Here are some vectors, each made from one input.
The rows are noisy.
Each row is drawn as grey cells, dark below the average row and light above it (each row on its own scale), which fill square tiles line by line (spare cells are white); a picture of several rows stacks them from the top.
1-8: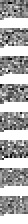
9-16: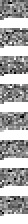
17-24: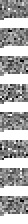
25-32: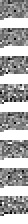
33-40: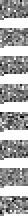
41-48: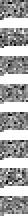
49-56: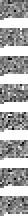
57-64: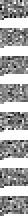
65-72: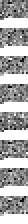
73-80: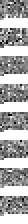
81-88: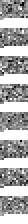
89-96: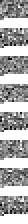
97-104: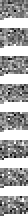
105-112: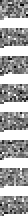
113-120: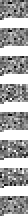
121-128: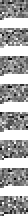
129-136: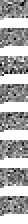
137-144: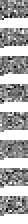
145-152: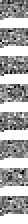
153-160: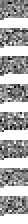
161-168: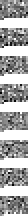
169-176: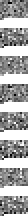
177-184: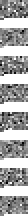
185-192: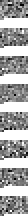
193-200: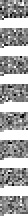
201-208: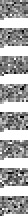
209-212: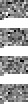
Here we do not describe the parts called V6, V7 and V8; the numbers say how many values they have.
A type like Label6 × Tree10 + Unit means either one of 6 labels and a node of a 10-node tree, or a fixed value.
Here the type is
Bool × (Line3 × Line5 + Unit) × V7 + Line4 × V6 × V8.
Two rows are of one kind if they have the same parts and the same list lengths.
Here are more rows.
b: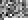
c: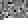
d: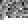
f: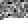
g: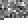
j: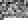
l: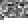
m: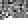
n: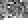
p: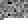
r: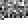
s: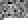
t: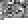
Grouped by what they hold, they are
b, d, l, n, t
c, g, j, m
f, p, r, s

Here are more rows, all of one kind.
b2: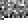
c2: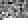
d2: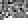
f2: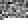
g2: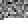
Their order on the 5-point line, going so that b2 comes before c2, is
f2, b2, g2, d2, c2.
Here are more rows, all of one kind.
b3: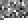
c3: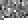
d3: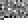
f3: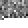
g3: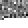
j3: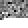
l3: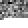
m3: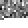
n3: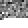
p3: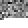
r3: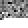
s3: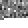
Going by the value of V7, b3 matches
j3, n3 and r3.
